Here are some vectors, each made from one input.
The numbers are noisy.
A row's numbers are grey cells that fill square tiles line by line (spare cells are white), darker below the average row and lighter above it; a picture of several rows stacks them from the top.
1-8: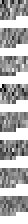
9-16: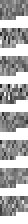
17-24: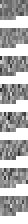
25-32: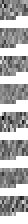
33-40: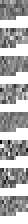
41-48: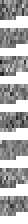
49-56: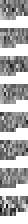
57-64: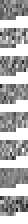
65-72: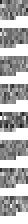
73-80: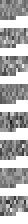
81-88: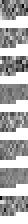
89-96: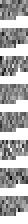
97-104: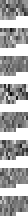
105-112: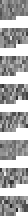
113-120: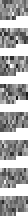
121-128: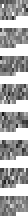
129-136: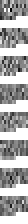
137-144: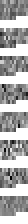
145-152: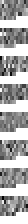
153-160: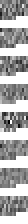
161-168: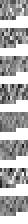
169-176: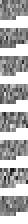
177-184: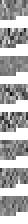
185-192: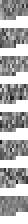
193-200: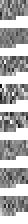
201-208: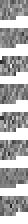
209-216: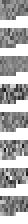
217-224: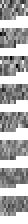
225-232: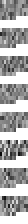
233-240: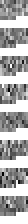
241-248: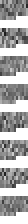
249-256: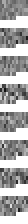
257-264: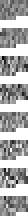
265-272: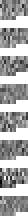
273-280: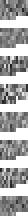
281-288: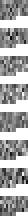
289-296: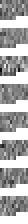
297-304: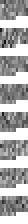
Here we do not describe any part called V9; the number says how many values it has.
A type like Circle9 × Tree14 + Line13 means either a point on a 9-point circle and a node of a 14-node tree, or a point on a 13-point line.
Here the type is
(Bool × V9 + Label10) × Line4.
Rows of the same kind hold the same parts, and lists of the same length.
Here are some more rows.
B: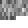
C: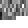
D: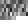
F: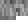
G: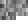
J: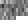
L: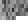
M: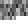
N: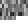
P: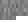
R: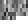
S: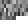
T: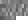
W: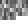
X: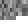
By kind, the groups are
B, C, G, J, N, P, S
D, F, L, M, R, T, W, X

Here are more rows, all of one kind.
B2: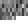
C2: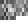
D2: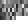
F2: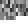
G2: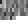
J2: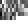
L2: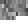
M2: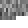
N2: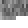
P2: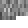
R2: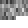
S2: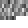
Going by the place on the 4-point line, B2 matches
J2, M2, N2 and S2.
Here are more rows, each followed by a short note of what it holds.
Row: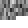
one of 10 labels and a point on a 4-point line
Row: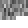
a point on a 4-point line, a true/false value and a value of V9
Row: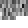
one of 10 labels and a point on a 4-point line
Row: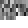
a point on a 4-point line, a true/false value and a value of V9
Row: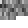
a point on a 4-point line, a true/false value and a value of V9
